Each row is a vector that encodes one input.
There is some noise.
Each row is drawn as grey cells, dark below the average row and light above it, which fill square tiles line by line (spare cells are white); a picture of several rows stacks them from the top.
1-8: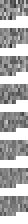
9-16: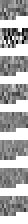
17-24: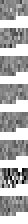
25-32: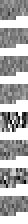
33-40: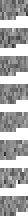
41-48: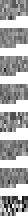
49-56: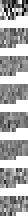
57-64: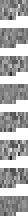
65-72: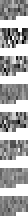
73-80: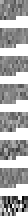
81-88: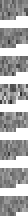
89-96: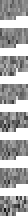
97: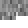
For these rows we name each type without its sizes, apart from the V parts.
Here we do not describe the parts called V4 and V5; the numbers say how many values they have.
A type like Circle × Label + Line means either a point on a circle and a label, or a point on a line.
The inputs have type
Bool × Circle × V4 × V5 + Unit.
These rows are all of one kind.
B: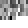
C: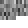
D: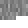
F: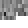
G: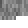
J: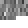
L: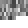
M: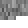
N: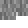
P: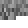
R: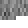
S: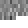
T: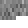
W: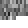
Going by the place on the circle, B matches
G, P, R and S.
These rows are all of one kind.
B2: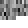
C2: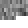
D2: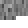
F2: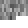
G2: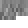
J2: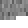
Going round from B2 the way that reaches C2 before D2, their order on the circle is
B2, F2, G2, J2, C2, D2.
